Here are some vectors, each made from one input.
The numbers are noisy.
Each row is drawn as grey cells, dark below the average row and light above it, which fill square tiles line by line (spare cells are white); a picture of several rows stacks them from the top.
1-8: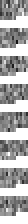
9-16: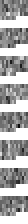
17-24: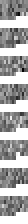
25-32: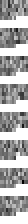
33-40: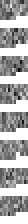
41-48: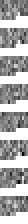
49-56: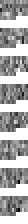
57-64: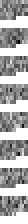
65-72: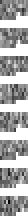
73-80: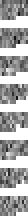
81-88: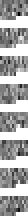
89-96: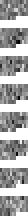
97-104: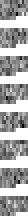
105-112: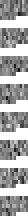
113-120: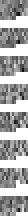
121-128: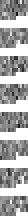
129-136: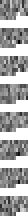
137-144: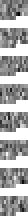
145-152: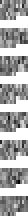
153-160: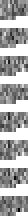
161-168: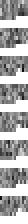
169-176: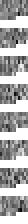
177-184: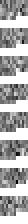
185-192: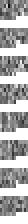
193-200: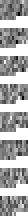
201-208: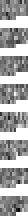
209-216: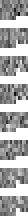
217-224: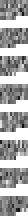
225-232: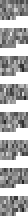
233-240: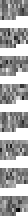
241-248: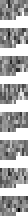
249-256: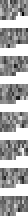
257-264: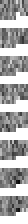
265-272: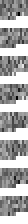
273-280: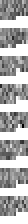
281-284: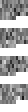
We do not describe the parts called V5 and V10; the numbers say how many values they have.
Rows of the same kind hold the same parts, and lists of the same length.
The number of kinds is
2.
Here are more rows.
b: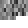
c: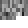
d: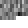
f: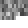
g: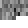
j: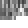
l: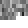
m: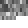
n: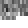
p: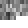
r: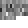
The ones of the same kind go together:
b, d, f, g, m, n, r
c, j, l, p

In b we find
a true/false value, a value of V5 and a value of V10.
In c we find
a point on a 7-point line, a true/false value and a value of V10.
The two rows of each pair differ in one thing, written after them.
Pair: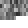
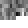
the true/false value
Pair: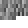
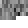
the true/false value
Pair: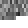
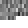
the value of V5
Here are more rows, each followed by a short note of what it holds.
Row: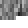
a true/false value, a value of V5 and a value of V10
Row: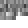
a true/false value, a value of V5 and a value of V10
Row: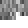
a point on a 7-point line, a true/false value and a value of V10
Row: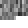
a true/false value, a value of V5 and a value of V10
